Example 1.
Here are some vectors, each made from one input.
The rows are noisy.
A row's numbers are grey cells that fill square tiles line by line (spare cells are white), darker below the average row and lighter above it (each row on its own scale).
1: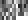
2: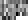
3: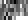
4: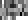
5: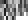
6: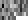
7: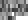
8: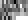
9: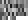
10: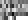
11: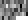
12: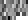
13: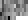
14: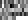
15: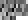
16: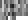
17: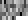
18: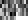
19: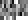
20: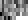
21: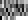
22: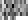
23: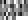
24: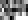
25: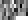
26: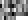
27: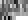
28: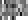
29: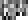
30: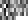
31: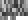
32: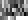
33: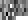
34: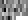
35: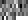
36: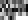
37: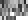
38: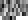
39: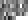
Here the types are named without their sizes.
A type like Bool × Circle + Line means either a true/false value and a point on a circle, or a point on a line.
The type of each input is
Line.
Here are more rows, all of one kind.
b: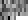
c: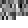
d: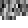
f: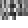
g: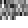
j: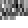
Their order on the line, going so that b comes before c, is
b, d, c, f, g, j.
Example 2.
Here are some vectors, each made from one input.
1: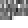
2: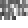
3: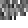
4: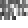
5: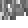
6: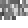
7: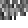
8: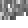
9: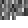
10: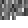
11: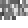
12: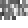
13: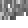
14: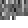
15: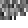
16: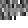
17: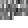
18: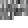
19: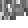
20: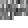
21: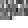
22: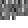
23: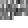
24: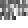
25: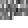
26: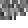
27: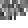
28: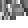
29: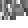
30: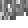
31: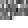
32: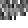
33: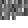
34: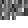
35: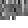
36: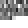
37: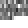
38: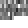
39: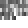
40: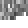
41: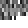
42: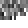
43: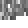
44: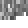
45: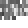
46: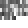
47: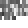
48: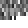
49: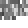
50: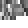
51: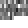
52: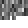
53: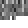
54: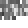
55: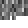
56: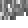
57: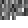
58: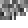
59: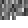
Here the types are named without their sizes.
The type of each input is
Label.
